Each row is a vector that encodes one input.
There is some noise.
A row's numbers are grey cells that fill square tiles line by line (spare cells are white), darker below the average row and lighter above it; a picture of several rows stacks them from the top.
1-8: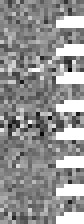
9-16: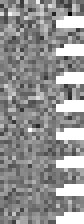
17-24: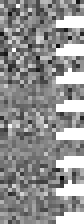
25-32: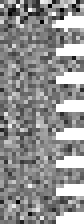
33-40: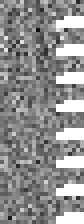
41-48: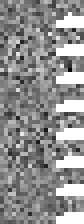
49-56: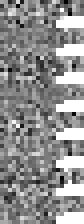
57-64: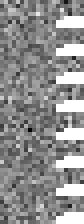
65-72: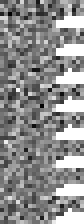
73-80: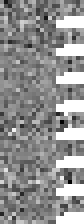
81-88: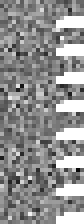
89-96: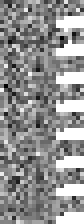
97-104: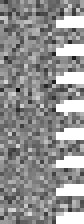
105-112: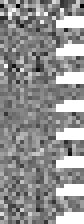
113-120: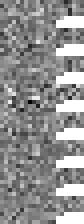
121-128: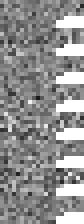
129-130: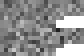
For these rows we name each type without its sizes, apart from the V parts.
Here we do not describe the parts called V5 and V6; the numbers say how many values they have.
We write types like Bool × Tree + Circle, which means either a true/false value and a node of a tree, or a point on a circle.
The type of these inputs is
Bool × V6 + (Tree + Unit) × V5.
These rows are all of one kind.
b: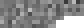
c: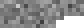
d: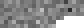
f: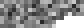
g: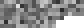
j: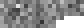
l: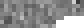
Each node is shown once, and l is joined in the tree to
f and g.
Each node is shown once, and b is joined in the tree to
d.
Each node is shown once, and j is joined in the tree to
c and f.
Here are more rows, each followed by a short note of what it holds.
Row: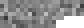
a value of V5
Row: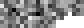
a value of V5
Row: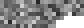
a value of V5
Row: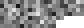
a true/false value and a value of V6
